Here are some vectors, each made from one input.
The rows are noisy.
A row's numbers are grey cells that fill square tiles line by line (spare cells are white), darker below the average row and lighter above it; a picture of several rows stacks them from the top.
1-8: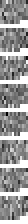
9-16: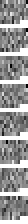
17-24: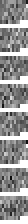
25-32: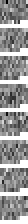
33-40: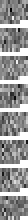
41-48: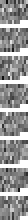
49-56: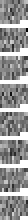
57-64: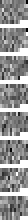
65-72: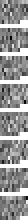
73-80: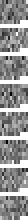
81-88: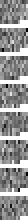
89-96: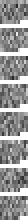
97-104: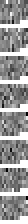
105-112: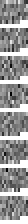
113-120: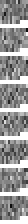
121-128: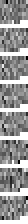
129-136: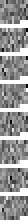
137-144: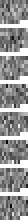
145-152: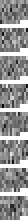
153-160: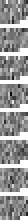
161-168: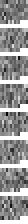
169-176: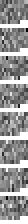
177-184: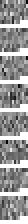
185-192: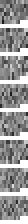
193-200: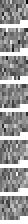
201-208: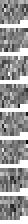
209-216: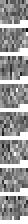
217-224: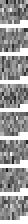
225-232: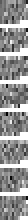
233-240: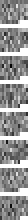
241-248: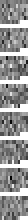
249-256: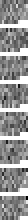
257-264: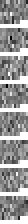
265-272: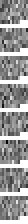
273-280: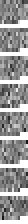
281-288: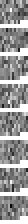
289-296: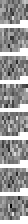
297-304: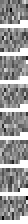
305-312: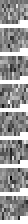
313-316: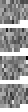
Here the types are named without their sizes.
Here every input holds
a point on a line, together with either a point on a circle, or a point on a line.
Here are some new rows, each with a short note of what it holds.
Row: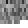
a point on a circle and a point on a line
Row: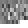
a point on each of two lines
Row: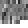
a point on a circle and a point on a line
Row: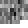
a point on a circle and a point on a line
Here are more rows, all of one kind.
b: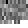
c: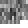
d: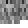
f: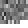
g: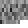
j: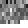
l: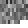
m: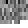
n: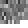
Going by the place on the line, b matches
c and n.
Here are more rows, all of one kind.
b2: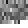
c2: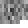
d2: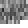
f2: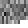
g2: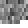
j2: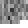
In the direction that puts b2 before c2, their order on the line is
f2, b2, d2, j2, c2, g2.
